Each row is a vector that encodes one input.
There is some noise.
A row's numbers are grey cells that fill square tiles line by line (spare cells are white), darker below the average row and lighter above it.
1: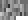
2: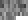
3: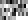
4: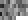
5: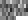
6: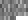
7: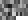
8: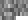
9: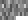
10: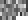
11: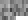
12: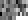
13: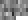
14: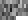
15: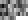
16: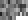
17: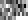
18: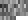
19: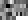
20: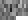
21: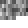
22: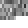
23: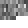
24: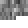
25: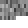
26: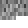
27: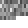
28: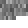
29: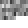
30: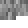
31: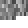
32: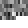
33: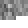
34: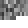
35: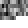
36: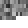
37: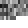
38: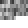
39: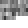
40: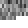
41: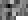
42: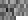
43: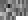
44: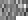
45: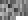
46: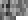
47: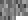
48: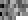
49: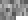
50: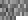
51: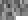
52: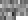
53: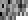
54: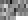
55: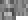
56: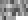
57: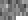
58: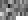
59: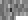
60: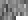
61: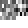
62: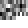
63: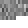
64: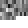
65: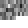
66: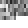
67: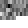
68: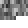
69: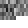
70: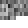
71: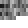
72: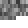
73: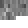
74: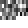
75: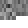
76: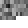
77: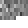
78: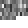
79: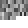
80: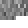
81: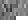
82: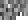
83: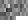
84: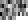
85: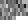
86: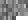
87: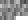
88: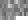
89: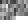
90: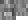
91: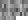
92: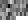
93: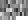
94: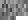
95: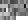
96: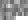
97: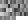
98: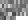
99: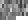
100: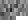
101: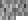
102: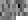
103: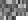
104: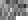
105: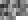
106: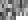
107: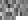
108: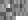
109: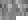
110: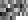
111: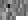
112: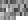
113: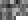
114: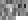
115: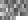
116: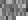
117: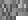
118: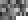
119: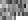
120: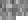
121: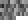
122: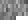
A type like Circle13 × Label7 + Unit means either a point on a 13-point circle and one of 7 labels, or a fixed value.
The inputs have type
(Label5 + Label8 × Label8) × Label8.
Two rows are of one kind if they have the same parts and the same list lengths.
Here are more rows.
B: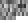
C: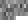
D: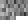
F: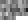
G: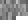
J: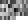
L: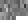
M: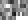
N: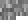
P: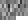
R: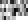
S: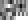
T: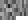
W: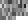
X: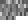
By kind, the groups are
B, D, J, L, P, T, W
C, F, G, M, N, R, S, X

